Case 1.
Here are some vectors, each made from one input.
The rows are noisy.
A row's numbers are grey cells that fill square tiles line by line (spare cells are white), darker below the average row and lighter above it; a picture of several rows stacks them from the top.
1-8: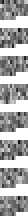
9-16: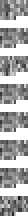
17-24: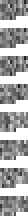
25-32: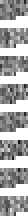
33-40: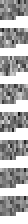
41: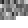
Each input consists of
either a point on a 4-point line, or a point on a 5-point line.
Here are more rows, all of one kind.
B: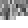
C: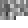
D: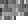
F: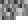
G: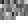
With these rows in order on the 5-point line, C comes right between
B and D.
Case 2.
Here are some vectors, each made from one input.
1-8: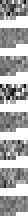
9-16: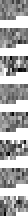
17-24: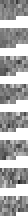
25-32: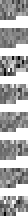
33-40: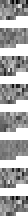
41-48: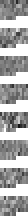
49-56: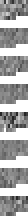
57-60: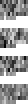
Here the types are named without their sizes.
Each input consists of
a true/false value, together with either a fixed value, or a node of a tree.
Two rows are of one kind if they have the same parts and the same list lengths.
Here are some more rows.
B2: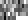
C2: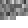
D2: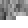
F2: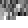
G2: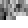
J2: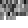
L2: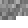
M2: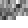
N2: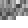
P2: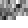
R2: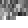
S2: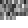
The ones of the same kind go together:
B2, C2, D2, F2, G2, J2, R2, S2
L2, M2, N2, P2

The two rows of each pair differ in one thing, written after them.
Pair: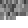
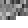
the true/false value
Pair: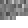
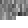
the true/false value
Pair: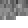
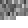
the node of the tree
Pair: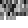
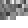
the node of the tree
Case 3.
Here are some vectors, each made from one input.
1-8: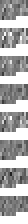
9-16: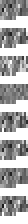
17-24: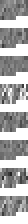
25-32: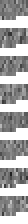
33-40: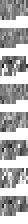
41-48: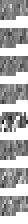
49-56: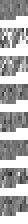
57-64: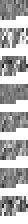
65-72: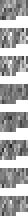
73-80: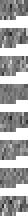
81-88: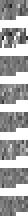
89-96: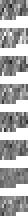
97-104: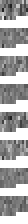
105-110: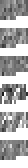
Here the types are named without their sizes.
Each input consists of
a point on a line and a true/false value.
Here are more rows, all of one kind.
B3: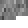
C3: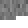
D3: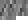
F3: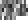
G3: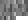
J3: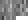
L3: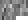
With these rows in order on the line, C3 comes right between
J3 and L3.
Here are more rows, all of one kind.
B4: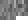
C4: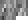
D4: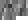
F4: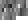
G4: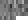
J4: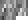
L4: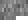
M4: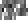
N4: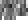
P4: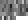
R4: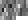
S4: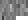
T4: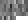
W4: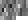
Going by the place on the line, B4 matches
C4, G4 and J4.
